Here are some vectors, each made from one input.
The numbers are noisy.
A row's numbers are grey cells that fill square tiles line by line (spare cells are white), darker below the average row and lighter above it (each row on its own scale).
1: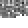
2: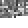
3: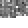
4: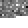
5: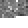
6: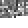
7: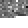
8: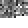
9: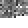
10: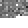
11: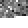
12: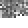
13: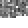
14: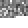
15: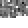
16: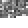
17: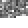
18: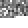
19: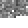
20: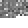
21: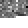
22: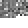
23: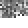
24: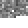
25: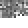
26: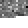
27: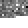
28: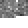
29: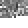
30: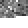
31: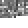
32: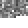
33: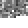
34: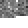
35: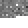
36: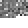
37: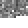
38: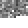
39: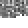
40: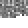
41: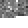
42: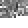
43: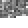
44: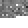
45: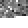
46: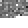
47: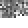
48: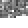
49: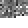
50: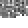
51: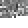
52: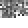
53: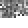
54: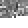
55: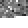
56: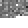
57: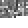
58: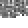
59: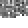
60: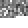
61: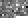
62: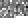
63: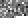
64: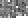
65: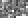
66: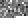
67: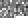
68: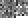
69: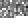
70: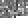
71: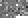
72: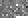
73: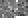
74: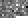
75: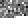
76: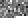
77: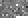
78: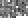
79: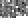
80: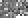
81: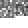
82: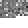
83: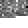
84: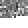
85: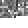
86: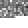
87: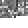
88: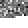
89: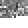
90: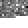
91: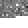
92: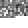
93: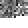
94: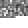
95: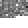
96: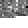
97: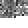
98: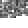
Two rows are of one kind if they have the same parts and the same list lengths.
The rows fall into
2 kinds.
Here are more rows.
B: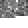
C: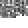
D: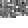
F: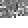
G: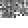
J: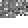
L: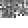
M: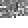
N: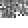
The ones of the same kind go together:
B, J
C, D, F, G, L, M, N

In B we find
a point on a 10-point line.
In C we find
three true/false values.
